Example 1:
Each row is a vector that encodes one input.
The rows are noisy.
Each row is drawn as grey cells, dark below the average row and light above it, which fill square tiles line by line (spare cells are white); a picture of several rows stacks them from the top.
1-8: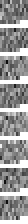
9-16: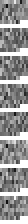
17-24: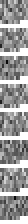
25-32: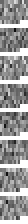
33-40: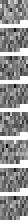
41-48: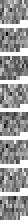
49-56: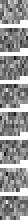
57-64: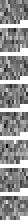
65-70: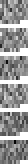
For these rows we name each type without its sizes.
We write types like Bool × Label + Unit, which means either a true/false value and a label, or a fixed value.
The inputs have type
Circle + Label.
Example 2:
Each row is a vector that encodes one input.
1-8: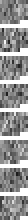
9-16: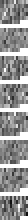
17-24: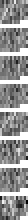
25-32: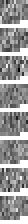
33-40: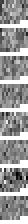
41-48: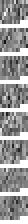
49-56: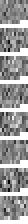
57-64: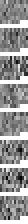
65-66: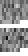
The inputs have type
Line6 + Line7.
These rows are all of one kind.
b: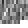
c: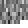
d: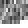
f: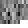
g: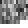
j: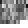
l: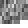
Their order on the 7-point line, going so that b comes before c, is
j, g, l, d, b, c, f.
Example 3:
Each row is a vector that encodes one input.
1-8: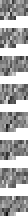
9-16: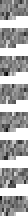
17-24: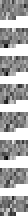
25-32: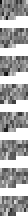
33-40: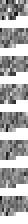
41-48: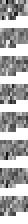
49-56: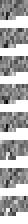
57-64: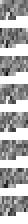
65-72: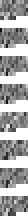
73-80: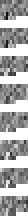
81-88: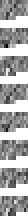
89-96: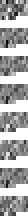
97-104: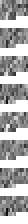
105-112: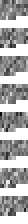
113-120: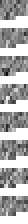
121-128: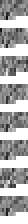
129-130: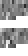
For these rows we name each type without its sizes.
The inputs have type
Circle + Tree + Unit.
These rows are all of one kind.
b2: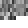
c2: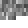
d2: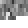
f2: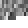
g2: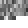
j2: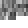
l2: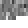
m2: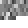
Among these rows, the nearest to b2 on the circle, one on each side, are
f2 and g2.
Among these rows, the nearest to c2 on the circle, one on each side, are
j2 and l2.
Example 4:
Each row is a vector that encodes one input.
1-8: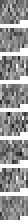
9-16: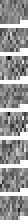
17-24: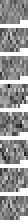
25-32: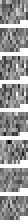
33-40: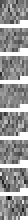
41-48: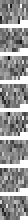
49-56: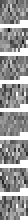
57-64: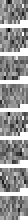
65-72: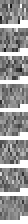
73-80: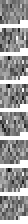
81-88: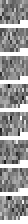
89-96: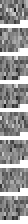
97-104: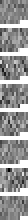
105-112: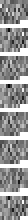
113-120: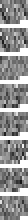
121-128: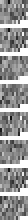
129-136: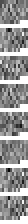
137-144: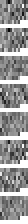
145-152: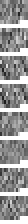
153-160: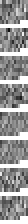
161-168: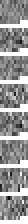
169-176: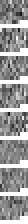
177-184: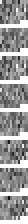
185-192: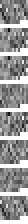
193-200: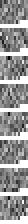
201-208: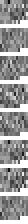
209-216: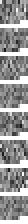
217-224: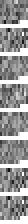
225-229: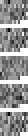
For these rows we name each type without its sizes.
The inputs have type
Line + Tree.
